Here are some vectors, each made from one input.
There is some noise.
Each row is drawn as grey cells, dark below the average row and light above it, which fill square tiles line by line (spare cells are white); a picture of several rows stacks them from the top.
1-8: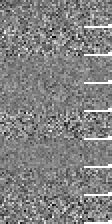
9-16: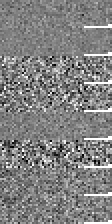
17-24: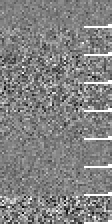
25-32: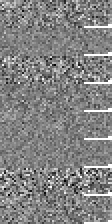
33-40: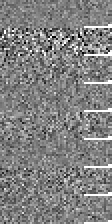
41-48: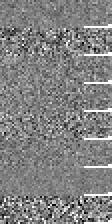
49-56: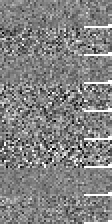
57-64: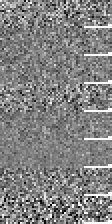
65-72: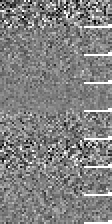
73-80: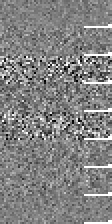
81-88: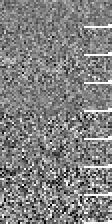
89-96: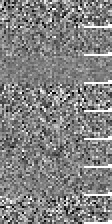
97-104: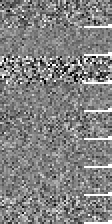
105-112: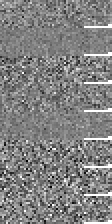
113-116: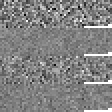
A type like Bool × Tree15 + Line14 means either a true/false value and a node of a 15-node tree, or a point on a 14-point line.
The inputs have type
(Line4 + Tree8) × Line6.
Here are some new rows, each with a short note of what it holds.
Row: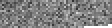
a point on a 4-point line and a point on a 6-point line
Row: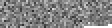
a point on a 4-point line and a point on a 6-point line
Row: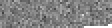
a point on a 4-point line and a point on a 6-point line
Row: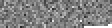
a point on a 6-point line and a node of an 8-node tree
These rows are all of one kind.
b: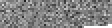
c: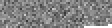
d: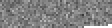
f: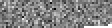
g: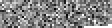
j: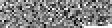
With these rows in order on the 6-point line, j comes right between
b and c.
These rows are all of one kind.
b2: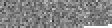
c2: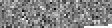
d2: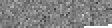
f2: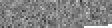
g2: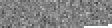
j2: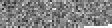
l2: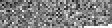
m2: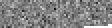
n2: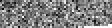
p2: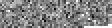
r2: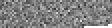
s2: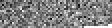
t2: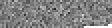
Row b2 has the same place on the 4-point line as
g2, j2 and l2.
